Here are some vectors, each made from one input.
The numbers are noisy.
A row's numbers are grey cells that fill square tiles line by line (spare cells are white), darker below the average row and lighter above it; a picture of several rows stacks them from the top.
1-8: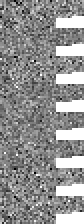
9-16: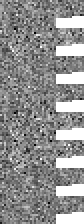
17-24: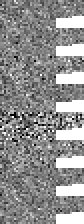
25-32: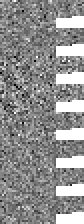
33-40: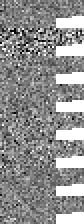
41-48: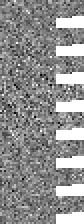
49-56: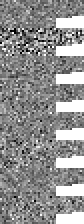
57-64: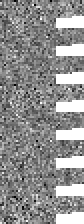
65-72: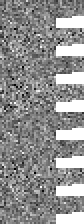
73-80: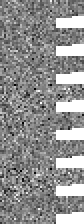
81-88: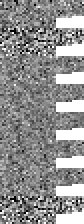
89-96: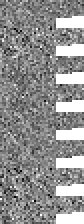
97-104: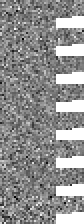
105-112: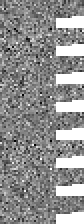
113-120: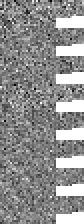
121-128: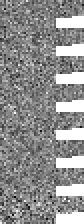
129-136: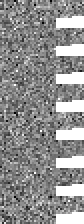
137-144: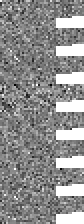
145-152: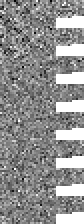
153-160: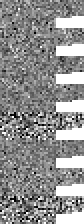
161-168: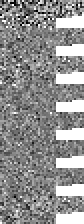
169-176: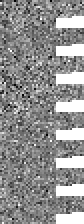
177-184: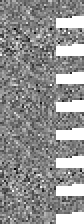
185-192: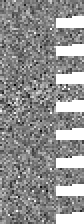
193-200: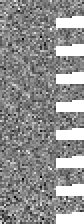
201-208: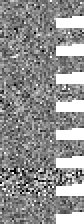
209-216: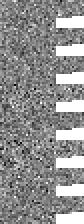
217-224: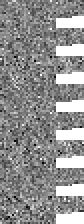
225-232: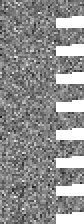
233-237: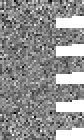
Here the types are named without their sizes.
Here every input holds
a list of items, each either a point on a circle, or a point on a line.
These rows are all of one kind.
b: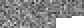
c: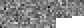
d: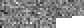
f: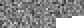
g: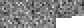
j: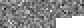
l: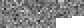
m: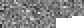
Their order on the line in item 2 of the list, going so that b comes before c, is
b, j, f, g, c, d, m, l.
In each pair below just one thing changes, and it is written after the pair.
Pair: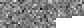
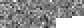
the place on the line in item 1 of the list
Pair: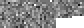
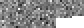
the place on the line in item 1 of the list
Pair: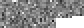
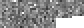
the place on the circle in item 2 of the list
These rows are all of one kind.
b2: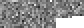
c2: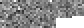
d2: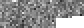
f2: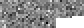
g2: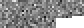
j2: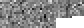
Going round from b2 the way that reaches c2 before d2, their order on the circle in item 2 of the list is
b2, g2, c2, d2, f2, j2.
